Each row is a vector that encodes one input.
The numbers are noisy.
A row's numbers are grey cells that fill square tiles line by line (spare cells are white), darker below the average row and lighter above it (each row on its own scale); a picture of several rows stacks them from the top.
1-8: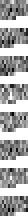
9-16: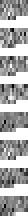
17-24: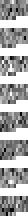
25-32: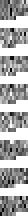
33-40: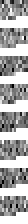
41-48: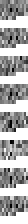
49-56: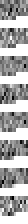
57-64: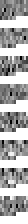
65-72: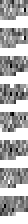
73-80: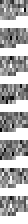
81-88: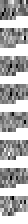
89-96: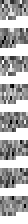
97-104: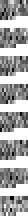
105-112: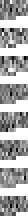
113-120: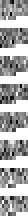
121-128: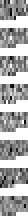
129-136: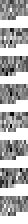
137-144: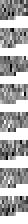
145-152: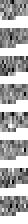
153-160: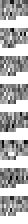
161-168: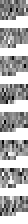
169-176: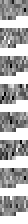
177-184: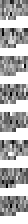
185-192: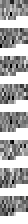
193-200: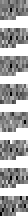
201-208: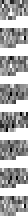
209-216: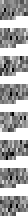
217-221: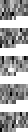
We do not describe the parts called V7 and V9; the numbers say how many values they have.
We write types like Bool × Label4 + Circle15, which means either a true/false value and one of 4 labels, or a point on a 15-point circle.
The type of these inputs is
Bool × V7 × V9 + Label8.
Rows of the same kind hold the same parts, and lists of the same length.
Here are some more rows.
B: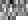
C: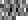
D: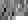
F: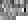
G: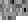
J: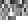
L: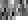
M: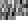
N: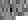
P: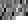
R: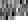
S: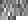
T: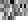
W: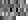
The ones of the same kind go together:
B, F, G, J, S, T
C, D, L, M, N, P, R, W

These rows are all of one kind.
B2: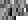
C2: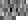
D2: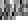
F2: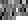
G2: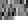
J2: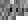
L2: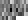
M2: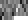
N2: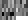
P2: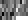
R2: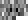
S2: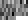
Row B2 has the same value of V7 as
N2 and P2.
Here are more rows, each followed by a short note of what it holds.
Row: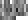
a true/false value, a value of V7 and a value of V9
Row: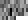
a true/false value, a value of V7 and a value of V9
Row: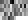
one of 8 labels
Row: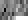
a true/false value, a value of V7 and a value of V9
